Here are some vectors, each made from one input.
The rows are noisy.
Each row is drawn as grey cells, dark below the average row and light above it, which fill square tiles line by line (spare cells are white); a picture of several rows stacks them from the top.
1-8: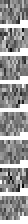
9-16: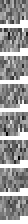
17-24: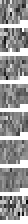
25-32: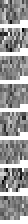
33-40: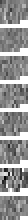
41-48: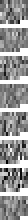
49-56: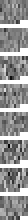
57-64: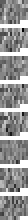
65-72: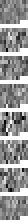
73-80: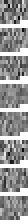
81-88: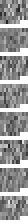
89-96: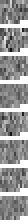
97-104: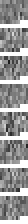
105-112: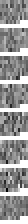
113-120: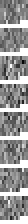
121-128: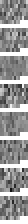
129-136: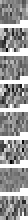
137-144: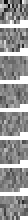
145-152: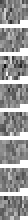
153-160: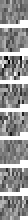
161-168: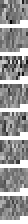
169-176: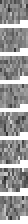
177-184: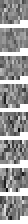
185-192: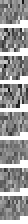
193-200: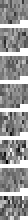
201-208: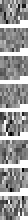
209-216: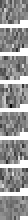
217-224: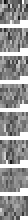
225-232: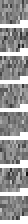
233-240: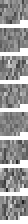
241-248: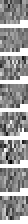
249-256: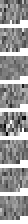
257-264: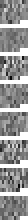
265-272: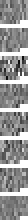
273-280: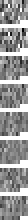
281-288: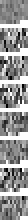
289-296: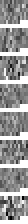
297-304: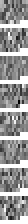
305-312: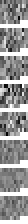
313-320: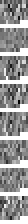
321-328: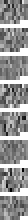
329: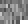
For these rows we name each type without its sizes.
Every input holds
either a node of a tree and a true/false value, or a list of points on a circle.
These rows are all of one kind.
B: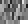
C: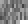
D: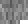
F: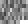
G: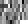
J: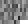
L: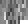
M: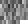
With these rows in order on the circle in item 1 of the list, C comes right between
G and M.
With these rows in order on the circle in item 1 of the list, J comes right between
B and G.
